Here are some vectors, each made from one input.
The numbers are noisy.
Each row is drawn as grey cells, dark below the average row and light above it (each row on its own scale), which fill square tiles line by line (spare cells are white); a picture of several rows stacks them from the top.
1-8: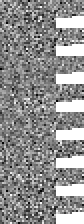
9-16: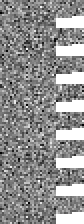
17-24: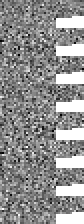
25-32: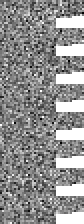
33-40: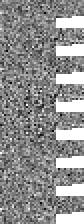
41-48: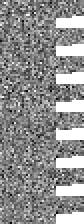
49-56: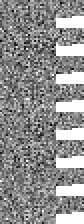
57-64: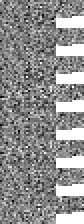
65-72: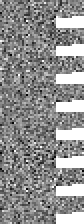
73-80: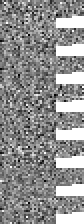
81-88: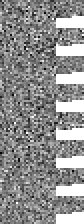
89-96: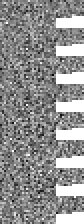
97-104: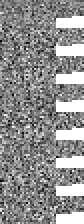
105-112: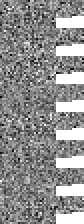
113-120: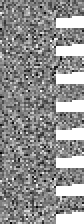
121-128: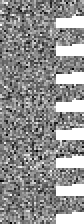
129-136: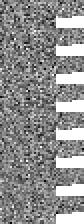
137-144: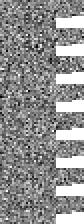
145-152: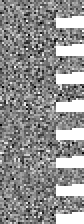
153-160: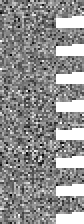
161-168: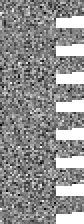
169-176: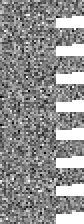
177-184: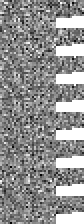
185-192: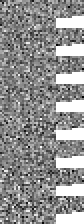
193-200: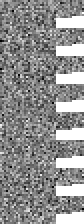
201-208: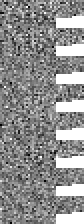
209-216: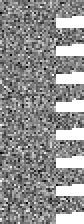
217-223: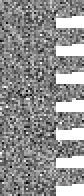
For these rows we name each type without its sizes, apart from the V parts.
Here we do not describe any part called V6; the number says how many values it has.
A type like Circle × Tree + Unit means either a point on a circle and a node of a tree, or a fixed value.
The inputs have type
Bool × V6 + Label × Line × Line + Unit.
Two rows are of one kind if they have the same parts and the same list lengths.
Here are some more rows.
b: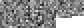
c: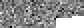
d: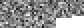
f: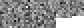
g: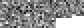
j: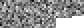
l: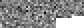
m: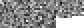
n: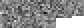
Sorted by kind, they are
b, f, m
c, d, g, l, n
j

